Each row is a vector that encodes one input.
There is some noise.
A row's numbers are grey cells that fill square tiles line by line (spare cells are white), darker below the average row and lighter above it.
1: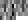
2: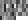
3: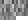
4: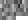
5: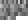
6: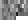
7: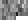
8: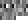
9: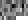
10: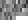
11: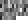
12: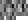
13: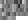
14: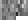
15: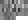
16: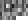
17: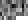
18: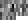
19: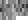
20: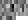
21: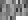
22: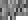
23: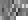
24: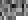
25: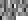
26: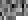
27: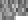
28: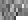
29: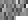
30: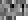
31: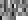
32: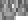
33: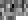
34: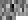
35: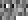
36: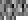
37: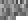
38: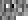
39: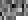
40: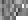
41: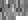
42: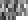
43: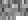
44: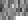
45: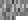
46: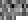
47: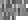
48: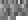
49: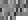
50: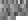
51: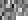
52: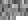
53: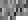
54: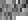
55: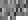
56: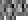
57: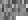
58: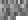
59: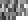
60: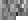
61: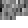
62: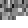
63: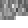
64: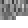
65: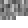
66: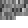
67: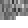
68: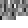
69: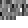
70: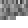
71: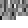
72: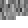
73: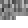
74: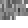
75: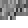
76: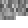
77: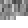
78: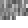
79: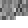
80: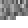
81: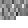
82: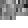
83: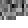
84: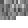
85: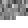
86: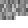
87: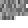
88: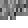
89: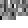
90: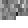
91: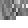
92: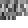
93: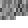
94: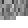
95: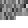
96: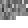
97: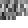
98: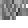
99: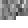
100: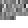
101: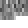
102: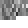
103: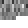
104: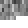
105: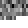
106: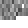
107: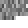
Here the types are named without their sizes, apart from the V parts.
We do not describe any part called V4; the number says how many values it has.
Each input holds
either a label and a value of V4, or a list of points on a line.
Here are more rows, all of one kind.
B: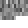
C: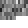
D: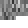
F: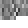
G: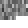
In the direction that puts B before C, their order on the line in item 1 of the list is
F, D, G, B, C.
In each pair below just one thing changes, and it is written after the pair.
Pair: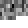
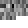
the label
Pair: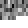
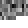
the value of V4
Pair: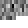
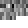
the label
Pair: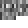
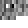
the label
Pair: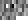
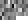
the value of V4
